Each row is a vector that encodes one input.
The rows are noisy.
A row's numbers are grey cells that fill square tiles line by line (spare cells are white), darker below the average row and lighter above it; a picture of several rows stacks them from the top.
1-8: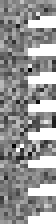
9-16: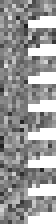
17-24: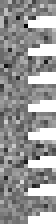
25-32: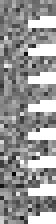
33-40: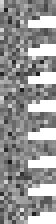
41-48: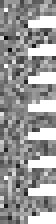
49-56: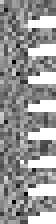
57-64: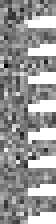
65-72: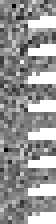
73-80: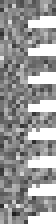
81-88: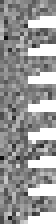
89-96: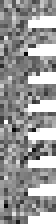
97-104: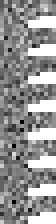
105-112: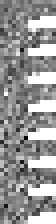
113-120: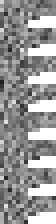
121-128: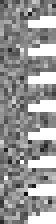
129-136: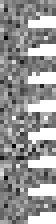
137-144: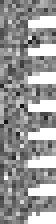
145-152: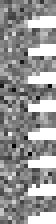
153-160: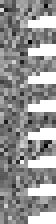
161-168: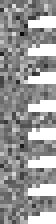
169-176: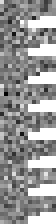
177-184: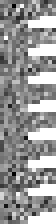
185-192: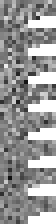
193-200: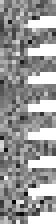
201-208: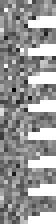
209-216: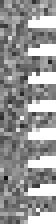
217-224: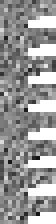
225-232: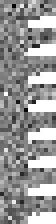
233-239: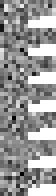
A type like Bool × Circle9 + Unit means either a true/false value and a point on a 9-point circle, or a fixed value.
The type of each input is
Bool × Line5 + (Line6 + Line9) × Tree10.
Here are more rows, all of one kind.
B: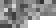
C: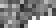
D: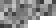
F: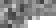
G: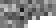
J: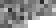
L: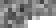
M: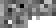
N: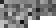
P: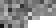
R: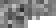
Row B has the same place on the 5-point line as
F, G, L and R.
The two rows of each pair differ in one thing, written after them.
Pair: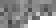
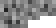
the place on the 6-point line
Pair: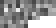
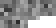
the node of the tree
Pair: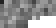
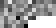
the node of the tree
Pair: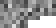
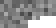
the node of the tree
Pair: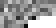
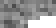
the node of the tree
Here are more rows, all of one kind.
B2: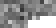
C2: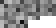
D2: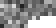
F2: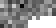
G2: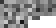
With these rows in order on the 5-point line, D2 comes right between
B2 and F2.
